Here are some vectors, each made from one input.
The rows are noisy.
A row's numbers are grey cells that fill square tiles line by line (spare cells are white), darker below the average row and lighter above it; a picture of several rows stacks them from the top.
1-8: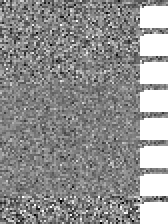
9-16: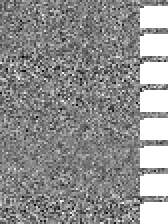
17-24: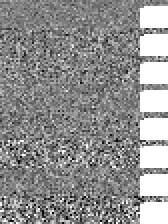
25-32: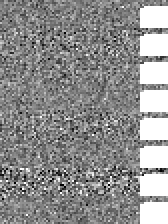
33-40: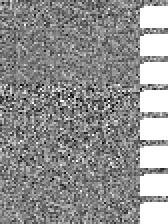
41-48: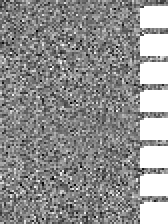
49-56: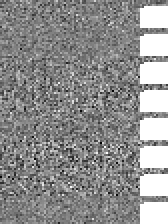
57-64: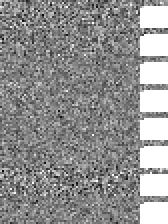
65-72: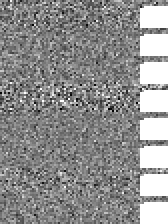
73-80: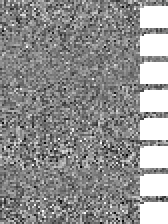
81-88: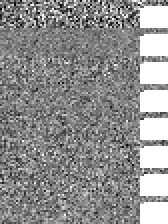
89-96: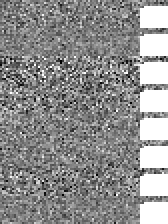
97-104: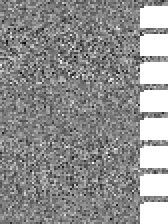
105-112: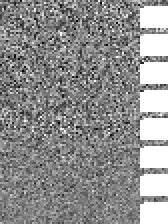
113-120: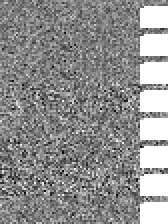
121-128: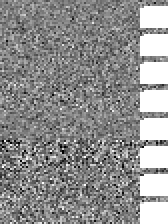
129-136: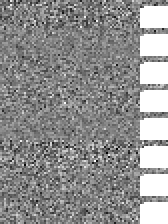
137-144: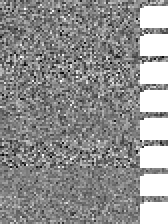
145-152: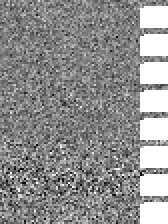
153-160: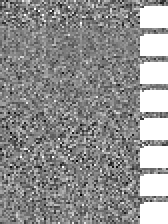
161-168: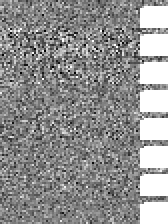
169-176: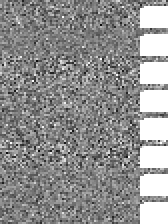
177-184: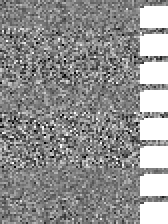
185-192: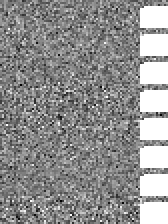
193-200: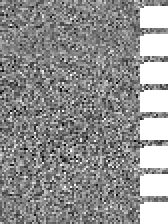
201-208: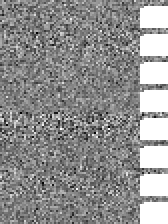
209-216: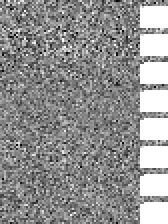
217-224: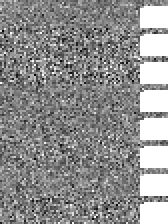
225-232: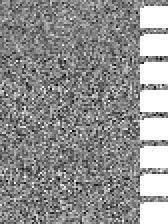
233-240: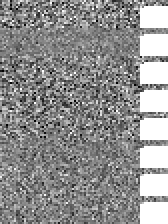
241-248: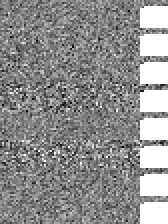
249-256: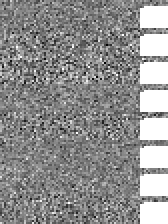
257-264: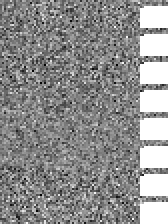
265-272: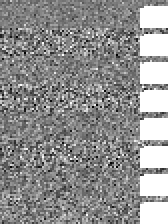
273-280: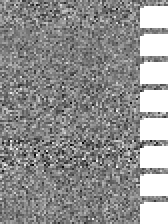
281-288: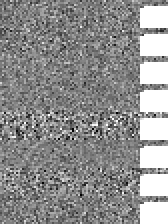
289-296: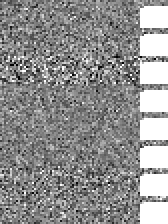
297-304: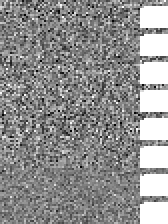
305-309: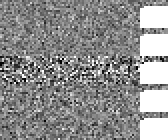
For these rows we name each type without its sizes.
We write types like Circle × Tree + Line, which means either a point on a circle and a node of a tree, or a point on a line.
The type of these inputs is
Bool × (Tree + Unit) + Line.
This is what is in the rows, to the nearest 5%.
About 40% of them hold a point on a line. The rest hold a true/false value, together with either a fixed value, or a node of a tree.
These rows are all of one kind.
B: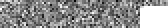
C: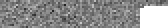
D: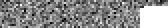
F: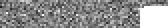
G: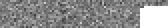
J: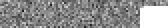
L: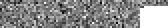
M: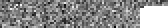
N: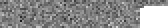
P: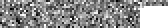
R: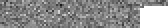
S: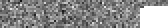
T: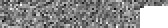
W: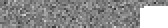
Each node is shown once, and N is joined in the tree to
F.
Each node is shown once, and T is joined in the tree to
D and W.
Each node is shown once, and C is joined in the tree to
D and G.
